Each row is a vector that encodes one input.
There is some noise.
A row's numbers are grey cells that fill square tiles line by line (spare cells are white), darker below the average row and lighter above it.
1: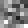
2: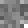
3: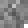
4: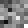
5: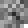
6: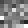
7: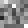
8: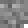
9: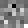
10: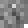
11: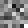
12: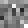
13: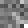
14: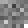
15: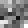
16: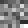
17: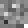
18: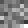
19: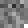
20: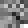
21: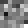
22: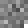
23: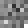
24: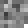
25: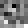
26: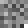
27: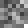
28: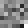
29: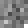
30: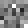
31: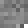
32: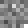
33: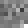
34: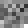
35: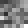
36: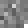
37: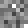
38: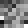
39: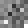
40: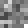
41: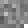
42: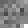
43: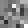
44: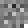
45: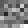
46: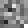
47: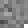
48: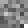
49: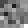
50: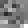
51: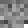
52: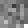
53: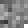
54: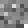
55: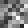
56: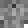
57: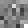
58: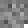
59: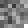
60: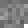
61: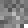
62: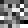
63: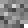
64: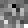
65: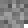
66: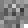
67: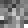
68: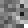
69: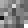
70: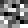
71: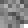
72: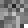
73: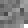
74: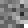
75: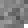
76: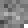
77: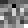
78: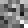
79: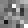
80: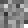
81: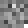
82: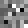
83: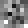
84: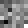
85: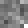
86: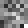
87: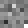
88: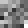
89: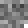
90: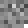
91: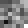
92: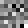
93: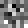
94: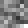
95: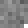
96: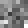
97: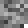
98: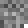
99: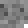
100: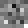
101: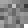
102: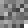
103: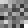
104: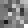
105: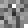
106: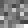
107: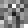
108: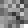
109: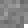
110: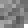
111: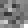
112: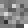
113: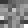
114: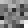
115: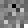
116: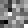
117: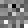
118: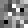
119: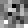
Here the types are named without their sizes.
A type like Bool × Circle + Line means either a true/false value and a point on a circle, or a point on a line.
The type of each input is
List(Circle + Line).
